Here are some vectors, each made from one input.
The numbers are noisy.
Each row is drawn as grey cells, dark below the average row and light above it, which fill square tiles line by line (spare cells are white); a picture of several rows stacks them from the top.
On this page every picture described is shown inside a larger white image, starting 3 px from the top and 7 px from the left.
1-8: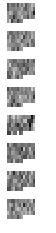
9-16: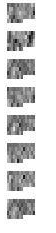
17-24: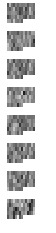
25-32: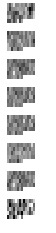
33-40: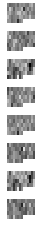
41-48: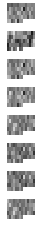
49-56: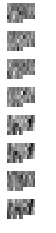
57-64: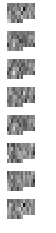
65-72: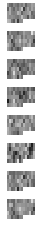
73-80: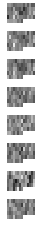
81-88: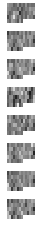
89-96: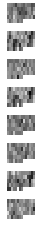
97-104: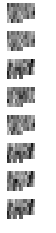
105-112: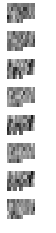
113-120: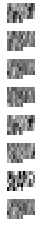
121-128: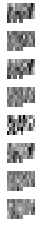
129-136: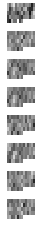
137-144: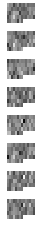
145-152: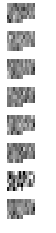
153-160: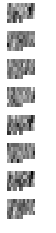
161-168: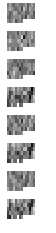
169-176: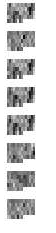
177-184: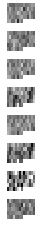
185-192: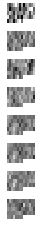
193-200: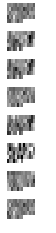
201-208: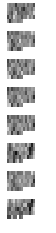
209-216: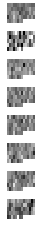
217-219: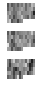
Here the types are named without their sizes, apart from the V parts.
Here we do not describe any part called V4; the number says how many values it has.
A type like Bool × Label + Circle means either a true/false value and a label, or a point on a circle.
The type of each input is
List(Bool × (Line + V4)).
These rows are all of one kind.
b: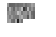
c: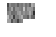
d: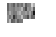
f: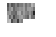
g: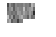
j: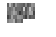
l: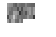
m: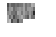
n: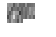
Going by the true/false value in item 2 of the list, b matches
l and n.
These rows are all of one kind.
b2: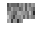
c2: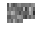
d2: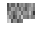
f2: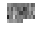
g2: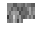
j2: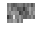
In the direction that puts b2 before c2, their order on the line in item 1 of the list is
b2, g2, j2, c2, f2, d2.
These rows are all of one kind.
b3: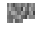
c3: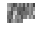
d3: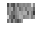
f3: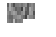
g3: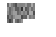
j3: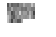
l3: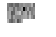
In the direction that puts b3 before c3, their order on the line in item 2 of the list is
g3, b3, d3, f3, l3, j3, c3.
